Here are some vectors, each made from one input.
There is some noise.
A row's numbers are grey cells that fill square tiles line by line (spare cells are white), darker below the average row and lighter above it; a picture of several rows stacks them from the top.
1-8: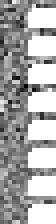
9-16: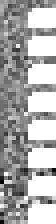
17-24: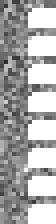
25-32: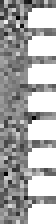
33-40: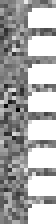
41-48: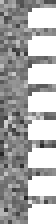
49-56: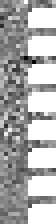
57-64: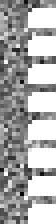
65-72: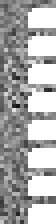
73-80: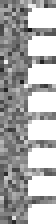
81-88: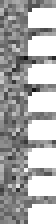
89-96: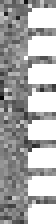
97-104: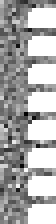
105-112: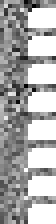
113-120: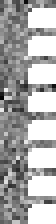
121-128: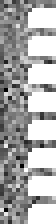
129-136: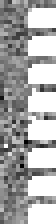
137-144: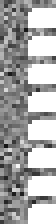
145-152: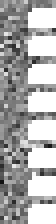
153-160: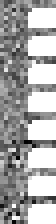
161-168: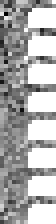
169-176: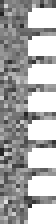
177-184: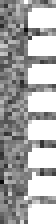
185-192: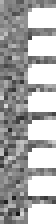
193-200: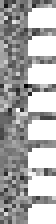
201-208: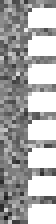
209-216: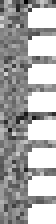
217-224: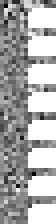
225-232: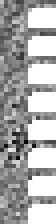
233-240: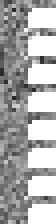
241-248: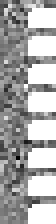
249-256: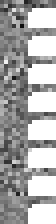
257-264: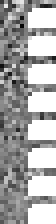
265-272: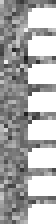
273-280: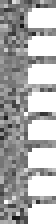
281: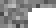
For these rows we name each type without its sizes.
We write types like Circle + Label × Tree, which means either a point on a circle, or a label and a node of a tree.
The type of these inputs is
Bool × Line + Circle.
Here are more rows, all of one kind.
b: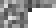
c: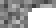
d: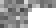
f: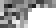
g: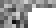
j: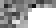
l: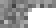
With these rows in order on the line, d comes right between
b and f.
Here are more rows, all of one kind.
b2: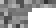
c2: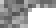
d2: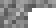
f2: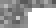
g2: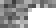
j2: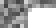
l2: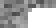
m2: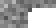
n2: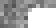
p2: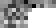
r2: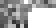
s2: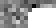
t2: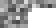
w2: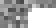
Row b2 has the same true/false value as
d2, m2, r2 and s2.
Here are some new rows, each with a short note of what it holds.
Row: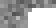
a point on a line and a true/false value
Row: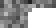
a point on a circle
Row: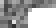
a point on a circle
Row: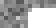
a point on a line and a true/false value
